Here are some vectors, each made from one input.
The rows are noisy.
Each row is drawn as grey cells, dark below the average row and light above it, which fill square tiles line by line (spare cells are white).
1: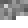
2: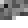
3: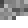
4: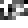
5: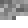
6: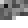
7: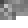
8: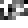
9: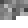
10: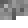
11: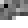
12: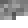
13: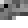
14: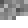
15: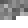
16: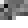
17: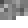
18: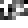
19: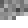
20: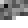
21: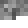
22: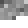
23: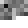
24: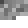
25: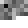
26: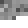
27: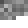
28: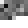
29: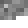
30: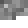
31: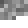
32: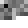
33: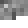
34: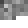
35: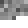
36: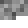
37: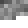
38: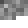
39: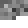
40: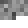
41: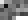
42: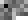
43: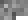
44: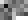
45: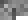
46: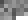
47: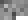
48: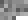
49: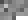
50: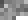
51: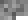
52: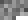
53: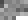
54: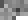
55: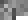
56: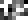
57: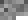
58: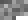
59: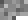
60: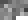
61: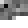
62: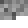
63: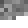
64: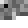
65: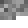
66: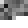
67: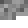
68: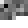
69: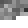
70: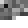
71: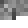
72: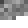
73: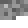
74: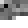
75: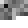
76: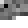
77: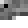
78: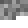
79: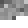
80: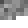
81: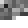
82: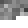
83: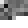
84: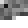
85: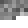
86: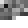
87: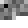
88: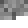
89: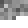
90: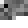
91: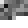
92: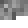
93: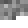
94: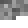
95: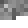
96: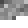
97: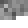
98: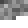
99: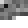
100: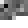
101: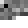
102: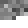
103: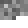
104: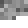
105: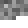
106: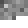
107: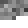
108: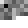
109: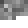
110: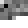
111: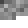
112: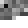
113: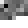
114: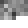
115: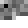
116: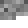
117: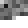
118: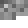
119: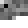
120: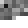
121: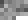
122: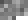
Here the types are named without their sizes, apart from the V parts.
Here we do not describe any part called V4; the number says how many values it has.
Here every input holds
a list of items, each a true/false value and a value of V4.
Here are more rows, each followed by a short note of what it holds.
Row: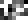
the empty list
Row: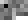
a list of one item
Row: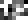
the empty list
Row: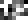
the empty list
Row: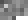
a list of two items
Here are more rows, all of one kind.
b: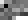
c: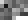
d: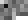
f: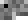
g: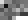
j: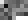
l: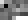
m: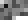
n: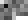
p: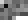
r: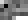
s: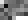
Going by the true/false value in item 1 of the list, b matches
c, g, j and s.
